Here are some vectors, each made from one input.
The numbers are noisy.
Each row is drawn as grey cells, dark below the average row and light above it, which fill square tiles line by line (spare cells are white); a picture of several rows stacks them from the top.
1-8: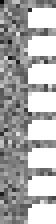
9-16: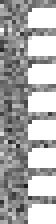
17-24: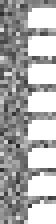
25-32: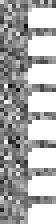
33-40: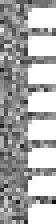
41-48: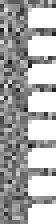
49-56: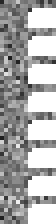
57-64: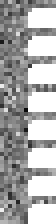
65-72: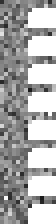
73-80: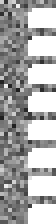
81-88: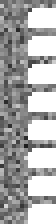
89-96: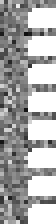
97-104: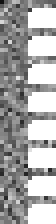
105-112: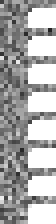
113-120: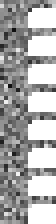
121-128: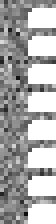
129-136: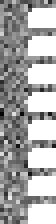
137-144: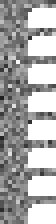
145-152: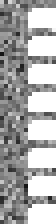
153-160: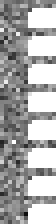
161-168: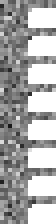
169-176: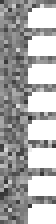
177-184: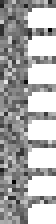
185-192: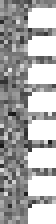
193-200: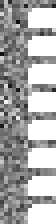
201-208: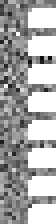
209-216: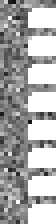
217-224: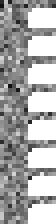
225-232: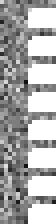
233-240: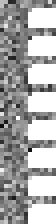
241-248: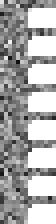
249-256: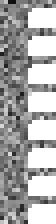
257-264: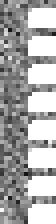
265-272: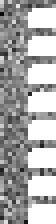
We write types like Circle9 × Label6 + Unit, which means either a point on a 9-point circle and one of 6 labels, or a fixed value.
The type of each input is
Line11 × List2(Circle6).
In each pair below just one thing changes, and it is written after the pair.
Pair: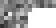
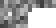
the place on the 6-point circle in item 2 of the list
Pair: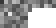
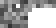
the place on the 11-point line
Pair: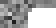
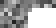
the place on the 11-point line
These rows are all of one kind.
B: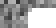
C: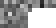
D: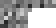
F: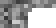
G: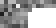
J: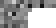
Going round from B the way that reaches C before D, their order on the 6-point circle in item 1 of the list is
B, F, C, D, J, G.
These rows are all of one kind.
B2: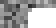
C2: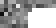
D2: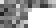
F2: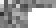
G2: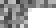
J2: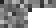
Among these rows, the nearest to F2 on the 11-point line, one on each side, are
C2 and D2.
